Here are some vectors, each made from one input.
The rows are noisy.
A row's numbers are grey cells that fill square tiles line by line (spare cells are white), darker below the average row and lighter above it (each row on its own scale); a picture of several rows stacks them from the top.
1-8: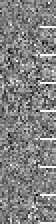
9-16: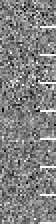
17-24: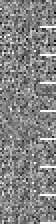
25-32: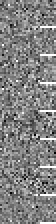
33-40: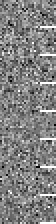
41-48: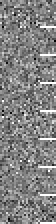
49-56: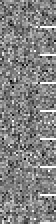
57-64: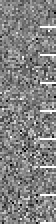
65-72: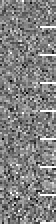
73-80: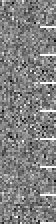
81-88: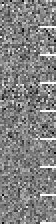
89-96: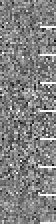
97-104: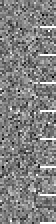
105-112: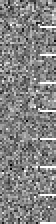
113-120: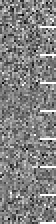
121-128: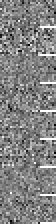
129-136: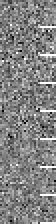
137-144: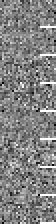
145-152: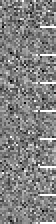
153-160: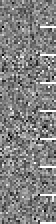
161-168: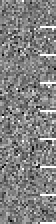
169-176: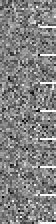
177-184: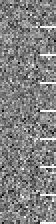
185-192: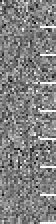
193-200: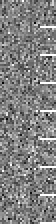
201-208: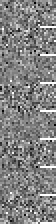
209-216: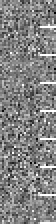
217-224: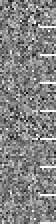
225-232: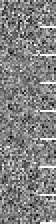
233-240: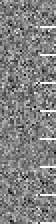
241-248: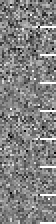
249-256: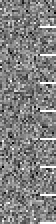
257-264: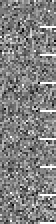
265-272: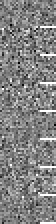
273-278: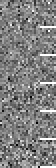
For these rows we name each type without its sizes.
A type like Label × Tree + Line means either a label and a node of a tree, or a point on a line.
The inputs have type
Bool × Circle × (Circle + Unit) + List(Line).
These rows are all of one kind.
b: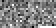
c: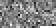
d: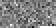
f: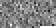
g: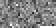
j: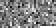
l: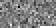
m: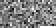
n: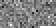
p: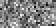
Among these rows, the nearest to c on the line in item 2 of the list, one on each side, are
b and g.
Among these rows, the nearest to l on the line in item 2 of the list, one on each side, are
d and f.
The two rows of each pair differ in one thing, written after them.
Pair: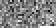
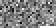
the place on the line in item 2 of the list
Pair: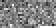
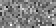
the place on the line in item 1 of the list
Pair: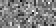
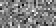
the place on the line in item 2 of the list
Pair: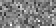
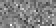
the place on the line in item 1 of the list
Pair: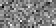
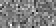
the place on the line in item 1 of the list
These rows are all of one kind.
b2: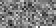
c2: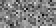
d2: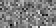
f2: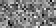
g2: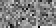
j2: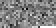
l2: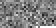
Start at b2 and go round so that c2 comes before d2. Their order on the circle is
b2, l2, f2, c2, j2, g2, d2.
